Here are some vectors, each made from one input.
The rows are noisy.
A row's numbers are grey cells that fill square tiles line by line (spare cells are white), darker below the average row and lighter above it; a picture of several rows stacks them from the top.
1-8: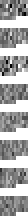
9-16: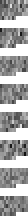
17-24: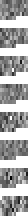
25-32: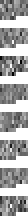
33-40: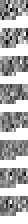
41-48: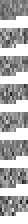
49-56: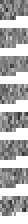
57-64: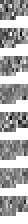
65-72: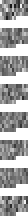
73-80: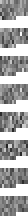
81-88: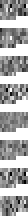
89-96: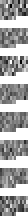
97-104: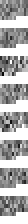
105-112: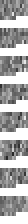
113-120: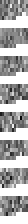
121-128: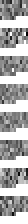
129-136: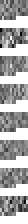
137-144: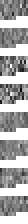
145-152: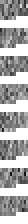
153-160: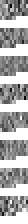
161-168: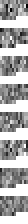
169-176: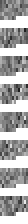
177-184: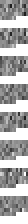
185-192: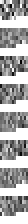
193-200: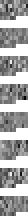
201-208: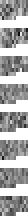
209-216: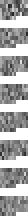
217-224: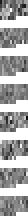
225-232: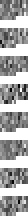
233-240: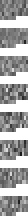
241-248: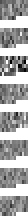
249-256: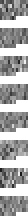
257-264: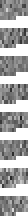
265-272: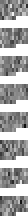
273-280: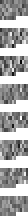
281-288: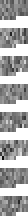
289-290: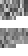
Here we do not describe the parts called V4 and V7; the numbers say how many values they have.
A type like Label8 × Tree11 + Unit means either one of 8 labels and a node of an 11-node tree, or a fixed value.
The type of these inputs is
Label9 + Line8 × (Unit + V4 × V7).
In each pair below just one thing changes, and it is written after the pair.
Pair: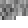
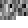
the place on the 8-point line
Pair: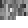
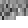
the place on the 8-point line
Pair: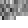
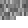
the value of V4
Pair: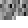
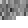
the value of V7
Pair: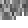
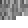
the value of V7
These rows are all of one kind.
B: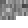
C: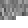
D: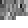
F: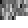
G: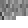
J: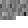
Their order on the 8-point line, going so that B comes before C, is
D, F, B, G, J, C.
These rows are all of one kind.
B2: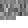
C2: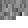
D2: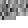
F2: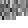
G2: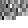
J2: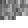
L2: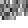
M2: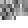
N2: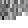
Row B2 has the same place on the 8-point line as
C2, F2 and G2.
